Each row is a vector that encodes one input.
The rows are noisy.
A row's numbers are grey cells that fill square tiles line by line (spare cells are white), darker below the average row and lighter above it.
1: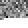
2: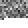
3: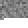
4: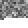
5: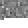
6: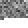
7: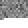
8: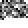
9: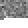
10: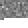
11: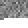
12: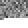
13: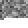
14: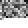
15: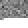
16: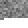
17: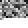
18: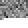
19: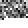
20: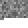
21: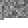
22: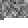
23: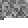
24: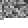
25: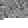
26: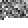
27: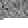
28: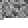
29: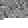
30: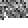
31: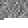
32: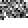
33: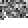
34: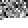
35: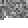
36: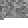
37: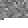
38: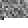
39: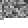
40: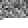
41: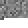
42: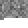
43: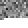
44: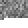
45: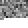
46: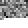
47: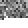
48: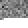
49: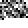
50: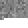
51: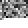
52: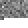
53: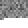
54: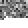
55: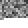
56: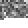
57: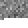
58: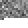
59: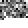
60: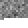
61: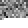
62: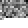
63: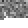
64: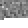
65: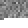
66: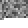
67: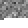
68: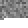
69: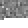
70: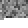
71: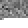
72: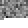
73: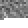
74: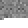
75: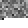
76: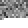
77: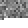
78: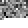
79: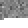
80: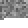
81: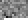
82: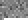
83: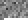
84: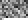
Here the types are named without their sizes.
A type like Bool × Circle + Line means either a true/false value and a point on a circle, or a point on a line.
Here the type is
(Label + Line) × Line.
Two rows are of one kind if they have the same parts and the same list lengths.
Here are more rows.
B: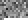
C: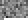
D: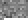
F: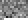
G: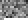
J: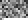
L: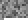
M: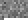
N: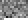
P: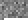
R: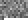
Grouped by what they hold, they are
B, J
C, D, F, G, L, M, N, P, R

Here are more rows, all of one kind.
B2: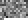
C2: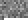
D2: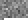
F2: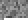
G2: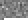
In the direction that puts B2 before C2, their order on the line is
B2, G2, D2, F2, C2.
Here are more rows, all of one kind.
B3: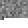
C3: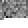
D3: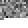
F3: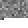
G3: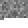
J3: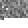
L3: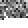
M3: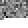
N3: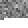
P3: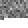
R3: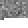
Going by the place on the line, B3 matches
D3, F3 and R3.
